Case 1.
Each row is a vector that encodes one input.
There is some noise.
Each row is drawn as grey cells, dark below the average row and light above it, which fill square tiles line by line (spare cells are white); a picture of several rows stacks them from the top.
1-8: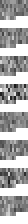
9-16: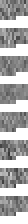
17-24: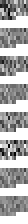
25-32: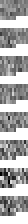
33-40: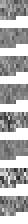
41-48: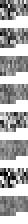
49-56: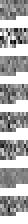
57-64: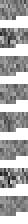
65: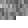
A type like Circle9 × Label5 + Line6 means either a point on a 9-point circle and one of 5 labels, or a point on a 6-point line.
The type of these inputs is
(Bool × Bool × Bool × Bool + Unit) × Tree9.
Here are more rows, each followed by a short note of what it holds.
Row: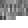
a node of a 9-node tree
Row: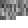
a node of a 9-node tree
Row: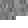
a node of a 9-node tree and four true/false values
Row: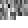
a node of a 9-node tree
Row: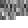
a node of a 9-node tree
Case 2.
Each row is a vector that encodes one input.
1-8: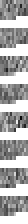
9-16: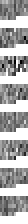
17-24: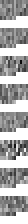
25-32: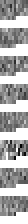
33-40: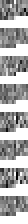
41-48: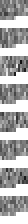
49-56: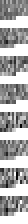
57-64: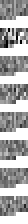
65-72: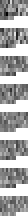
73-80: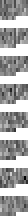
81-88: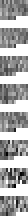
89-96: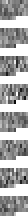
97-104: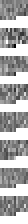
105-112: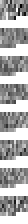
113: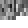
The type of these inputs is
Label10 + Line9.
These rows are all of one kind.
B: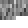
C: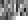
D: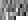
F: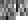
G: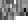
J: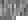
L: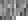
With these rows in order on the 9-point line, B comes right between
D and G.
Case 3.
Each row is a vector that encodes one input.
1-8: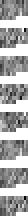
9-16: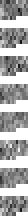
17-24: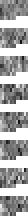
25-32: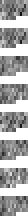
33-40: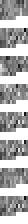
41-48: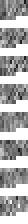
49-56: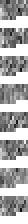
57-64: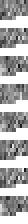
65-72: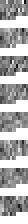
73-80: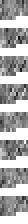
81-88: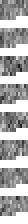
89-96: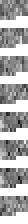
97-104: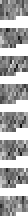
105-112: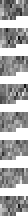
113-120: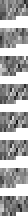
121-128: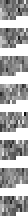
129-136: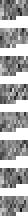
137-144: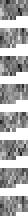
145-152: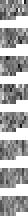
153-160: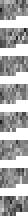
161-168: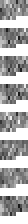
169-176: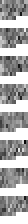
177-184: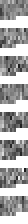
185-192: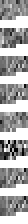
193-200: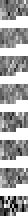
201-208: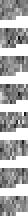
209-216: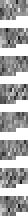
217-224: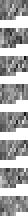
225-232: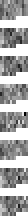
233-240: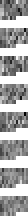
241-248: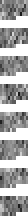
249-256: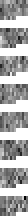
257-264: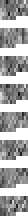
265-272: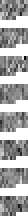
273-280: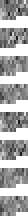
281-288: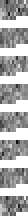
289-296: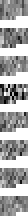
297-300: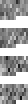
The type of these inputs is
List2(Line16).
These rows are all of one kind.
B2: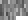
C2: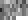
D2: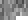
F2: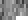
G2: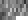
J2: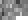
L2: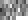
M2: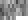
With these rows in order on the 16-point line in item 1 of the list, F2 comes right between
G2 and J2.
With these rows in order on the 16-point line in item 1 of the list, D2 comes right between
B2 and J2.
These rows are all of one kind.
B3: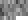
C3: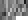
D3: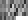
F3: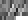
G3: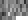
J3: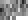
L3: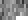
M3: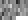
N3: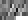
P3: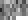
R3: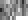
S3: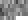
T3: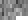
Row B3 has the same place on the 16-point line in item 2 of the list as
C3, G3, P3 and T3.
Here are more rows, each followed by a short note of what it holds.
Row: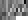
a list of two items
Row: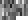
a list of one item
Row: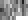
a list of two items
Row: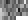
a list of one item
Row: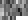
a list of one item
